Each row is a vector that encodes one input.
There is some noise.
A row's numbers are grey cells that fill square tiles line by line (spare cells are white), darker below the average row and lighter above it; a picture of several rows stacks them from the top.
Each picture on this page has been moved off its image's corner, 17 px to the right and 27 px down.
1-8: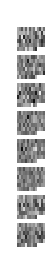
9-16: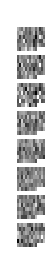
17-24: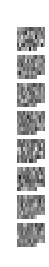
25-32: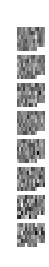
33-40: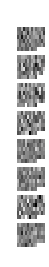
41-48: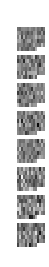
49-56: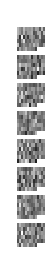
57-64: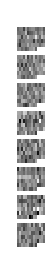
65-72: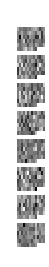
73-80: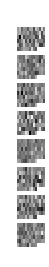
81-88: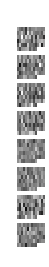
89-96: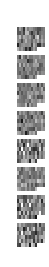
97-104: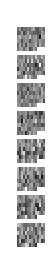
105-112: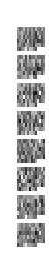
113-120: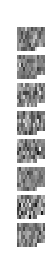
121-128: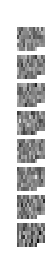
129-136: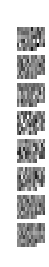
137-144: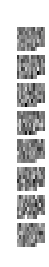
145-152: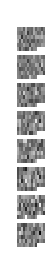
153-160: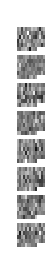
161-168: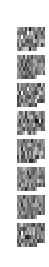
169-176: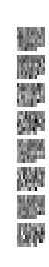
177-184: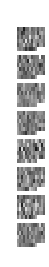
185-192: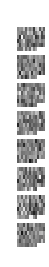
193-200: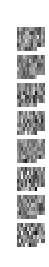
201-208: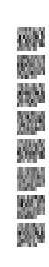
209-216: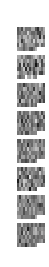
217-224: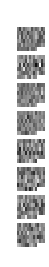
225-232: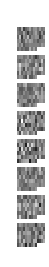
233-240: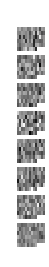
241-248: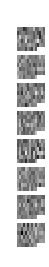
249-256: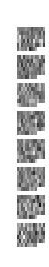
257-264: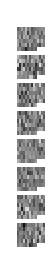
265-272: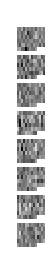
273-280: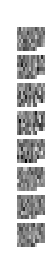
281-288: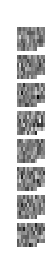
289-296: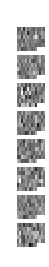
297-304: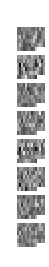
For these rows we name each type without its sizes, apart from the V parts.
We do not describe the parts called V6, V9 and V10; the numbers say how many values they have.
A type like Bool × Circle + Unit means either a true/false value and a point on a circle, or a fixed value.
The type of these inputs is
(Bool × Bool × Bool × Bool + V9) × (Label × Tree + V6 × V10).
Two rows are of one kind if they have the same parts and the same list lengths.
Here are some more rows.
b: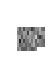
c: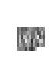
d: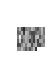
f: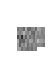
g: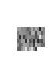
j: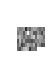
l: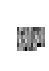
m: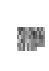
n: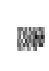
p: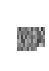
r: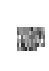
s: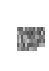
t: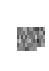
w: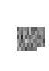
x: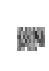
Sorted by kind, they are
b, f, m, p, s, t, w
c, d, l, r
g, n, x
j

